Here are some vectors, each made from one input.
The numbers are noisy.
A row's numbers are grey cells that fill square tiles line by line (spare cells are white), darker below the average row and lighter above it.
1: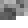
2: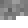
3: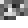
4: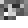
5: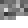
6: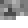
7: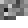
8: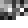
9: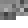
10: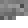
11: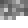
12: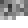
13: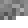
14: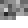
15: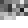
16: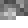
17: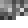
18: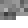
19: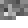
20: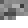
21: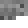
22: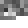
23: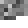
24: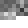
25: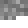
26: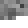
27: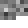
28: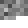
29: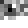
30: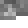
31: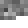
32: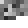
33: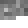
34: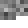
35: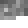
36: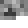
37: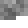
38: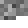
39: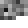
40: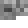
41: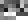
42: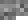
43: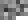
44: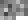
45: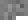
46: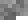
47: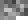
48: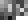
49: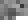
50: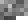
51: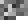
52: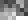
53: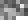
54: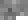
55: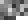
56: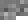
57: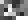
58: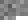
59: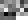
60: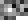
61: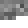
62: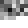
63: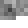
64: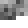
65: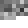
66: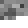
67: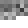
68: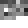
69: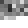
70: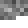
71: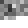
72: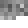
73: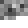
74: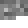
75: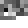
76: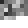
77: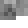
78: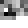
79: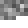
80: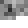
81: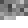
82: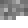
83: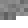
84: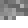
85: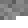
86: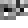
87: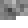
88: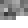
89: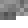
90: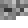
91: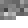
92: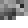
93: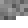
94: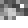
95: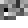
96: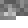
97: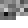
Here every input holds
a point on an 8-point line and a true/false value.
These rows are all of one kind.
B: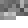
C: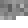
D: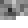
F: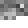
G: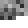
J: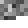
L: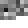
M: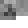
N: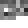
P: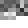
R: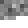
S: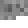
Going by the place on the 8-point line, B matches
F, L and M.
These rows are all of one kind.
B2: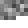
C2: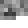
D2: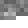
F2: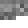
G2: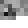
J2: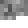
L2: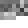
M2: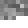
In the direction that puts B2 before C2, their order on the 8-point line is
G2, L2, B2, M2, J2, D2, F2, C2.
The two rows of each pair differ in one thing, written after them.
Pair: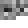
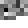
the place on the 8-point line
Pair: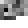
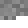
the place on the 8-point line
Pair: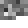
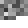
the true/false value
